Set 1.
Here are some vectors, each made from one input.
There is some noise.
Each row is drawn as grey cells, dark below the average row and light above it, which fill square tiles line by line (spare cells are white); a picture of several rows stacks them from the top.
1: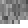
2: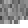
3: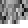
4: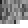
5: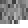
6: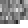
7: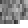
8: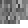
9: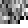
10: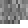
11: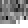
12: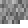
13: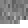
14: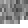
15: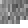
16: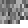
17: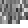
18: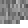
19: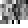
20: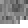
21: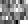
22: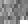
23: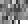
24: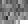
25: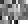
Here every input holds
a point on a 5-point line.
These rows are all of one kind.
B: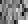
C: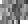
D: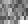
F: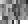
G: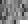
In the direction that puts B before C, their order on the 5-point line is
G, B, F, C, D.
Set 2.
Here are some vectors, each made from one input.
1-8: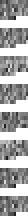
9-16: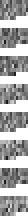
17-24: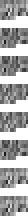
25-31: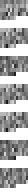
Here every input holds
one of 5 labels.
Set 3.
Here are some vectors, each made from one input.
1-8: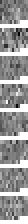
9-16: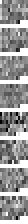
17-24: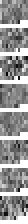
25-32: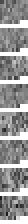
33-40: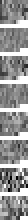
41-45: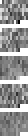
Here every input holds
a point on a 5-point line and a point on a 6-point line.
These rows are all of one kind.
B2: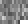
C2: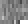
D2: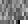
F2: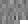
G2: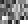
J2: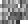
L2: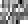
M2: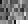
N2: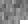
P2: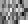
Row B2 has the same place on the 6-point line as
C2, G2 and N2.
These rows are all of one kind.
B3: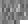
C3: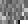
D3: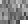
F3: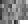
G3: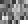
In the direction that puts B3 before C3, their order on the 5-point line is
B3, D3, F3, C3, G3.
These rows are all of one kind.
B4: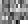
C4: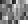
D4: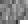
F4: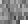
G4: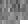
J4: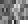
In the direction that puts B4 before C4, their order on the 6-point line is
B4, J4, G4, F4, C4, D4.
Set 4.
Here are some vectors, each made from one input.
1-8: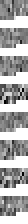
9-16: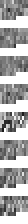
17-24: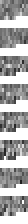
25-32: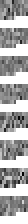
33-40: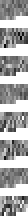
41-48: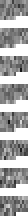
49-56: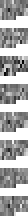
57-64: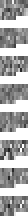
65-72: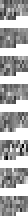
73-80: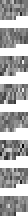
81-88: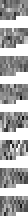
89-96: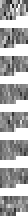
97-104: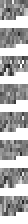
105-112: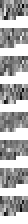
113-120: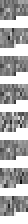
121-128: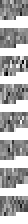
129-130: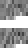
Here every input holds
either a fixed value, or a node of a 7-node tree.
